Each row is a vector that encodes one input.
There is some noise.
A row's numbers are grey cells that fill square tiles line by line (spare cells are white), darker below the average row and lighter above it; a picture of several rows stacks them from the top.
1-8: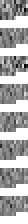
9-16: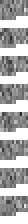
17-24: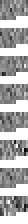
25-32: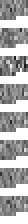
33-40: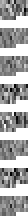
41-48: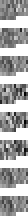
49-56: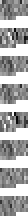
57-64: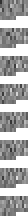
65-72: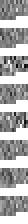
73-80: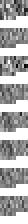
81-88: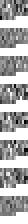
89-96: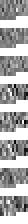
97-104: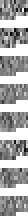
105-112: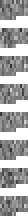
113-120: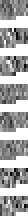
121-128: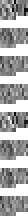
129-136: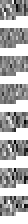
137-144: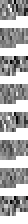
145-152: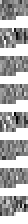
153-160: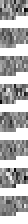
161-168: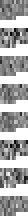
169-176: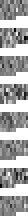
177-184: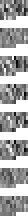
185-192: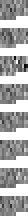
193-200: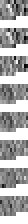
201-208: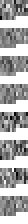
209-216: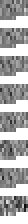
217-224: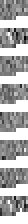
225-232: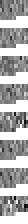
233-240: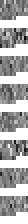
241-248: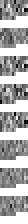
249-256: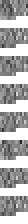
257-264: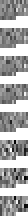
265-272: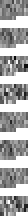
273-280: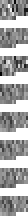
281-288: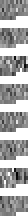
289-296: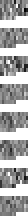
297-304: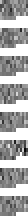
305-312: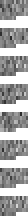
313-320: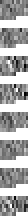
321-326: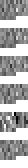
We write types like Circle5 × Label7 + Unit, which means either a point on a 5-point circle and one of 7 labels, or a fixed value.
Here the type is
Circle8 × Line7 + List3(Line6).
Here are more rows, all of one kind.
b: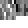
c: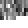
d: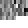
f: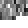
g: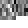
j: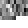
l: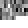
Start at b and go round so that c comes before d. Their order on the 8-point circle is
b, c, d, l, f, j, g.
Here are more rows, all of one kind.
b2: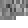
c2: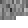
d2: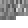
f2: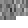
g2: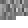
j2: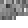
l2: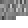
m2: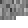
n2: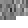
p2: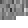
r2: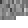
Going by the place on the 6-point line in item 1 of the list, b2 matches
c2, m2, p2 and r2.
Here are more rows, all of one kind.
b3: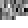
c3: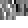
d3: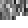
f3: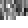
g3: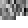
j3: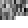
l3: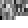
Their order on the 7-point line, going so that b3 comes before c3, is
g3, j3, d3, l3, b3, f3, c3.
